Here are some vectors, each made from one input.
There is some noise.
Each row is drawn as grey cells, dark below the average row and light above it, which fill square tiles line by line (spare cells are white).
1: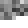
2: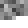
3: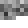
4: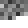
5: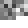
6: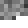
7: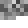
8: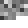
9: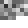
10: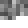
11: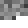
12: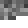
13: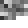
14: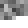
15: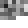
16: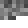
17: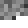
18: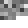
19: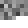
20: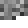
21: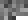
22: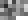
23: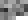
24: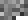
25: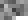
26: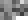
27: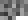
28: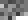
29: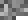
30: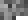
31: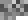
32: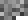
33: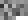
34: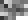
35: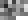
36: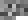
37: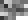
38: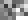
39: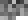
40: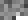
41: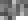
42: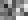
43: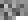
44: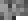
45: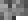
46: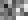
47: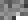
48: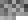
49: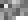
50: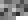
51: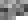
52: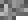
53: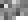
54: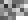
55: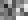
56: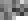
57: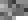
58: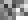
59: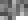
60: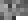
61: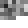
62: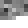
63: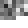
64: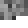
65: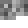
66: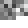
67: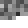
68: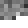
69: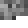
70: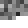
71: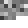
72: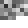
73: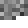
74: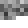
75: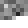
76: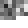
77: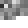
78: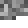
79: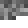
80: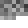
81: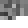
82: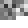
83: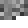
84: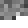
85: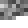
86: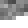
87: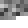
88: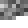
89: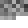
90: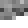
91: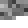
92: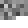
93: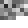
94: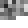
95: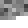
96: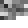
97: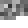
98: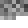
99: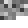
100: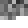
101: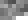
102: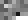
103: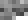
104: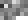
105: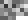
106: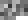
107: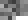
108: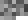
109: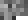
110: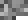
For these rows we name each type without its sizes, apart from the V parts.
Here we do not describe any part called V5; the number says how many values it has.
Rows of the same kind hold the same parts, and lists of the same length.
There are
3 kinds of row.
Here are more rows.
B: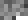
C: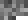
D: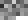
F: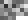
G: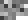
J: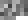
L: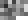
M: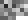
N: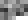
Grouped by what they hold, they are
B, C
D, J, N
F, G, L, M

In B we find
a value of V5.
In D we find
a point on a circle and a value of V5.
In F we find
a point on a line.
